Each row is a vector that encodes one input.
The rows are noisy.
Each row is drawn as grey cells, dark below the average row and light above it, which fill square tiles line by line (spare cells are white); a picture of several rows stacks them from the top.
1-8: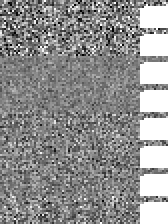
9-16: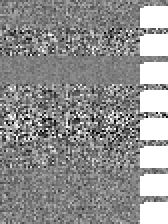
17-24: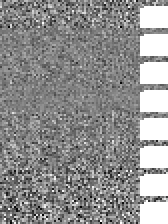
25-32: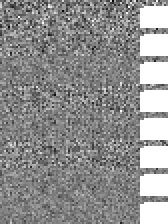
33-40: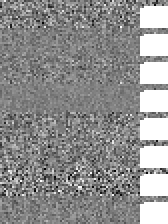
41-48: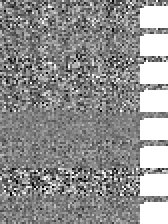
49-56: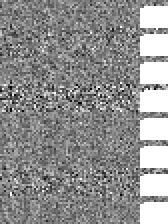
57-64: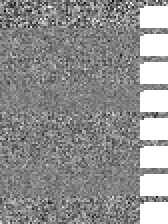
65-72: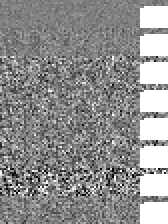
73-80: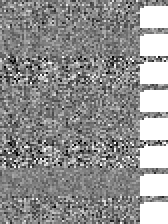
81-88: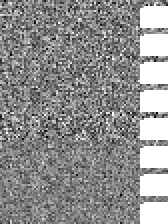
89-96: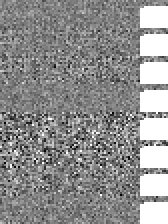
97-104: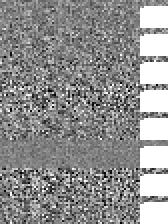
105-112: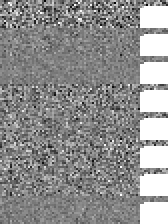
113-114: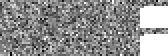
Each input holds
a true/false value, together with a list of up to two points on a 5-point line.
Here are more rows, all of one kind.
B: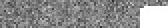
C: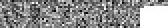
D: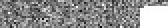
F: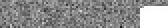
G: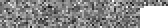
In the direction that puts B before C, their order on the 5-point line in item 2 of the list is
D, B, F, G, C.
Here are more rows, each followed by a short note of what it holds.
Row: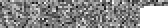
a true/false value, together with a list of one item
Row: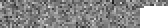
a true/false value, together with a list of one item
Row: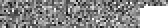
a true/false value, together with a list of two items
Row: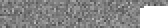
a true/false value, together with a list of two items
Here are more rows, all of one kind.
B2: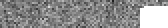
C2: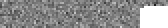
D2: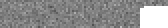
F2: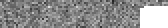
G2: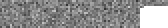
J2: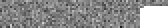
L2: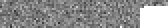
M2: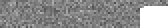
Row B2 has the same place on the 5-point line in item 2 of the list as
C2 and D2.
